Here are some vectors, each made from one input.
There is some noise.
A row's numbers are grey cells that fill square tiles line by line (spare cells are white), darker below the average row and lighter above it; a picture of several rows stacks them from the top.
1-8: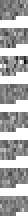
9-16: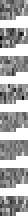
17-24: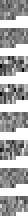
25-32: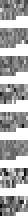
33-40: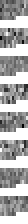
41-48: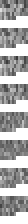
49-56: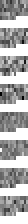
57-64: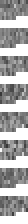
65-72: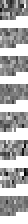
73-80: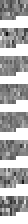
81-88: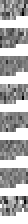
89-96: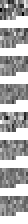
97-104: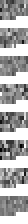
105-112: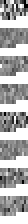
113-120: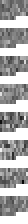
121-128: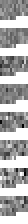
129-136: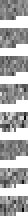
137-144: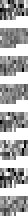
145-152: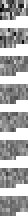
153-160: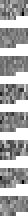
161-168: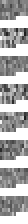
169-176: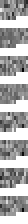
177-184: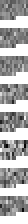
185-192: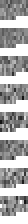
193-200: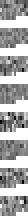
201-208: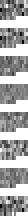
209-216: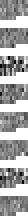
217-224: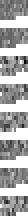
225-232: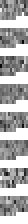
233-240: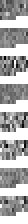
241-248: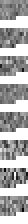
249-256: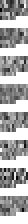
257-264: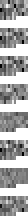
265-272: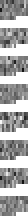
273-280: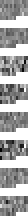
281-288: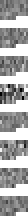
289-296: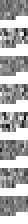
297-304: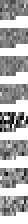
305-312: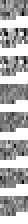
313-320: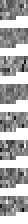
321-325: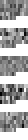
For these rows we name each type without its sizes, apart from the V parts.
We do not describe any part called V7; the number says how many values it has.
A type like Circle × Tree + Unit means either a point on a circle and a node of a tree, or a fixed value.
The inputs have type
List(Bool × (Line + V7)).
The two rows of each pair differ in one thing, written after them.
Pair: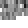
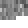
the value of V7 in item 2 of the list
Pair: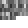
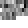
the true/false value in item 2 of the list
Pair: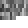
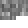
the true/false value in item 1 of the list
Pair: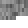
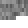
the true/false value in item 2 of the list
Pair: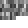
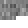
the place on the line in item 1 of the list
